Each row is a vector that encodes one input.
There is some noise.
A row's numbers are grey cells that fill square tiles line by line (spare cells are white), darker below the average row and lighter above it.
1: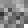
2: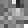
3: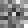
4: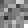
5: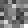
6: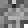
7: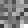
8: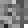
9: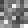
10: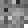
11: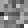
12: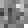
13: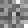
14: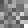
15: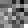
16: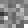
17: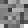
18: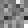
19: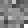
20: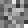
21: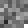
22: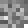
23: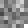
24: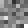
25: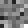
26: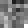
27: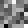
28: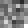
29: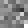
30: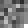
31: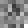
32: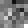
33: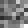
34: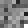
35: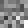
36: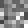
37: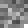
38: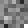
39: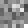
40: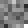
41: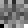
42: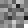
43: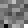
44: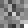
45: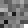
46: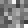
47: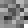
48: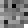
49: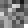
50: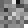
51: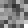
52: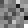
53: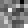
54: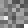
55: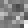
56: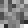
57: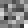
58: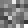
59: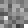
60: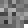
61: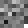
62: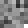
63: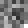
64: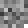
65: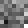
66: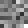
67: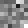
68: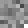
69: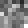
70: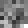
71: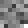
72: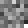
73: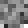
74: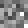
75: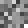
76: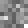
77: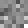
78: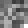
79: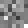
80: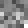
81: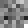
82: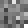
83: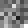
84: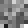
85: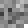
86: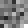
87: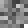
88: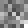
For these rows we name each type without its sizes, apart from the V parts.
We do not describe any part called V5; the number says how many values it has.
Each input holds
a true/false value, together with either a point on a line, or a value of V5.
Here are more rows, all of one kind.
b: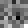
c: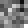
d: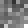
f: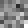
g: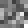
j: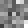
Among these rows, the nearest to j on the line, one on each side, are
d and f.
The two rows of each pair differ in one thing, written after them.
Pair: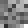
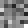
the true/false value
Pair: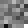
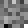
the true/false value
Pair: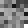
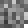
the value of V5
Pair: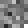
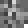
the value of V5
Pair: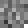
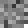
the value of V5
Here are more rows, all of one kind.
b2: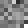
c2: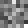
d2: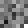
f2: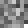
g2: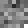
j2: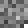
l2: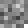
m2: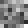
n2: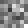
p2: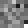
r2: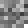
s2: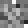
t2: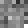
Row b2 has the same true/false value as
g2, j2 and t2.
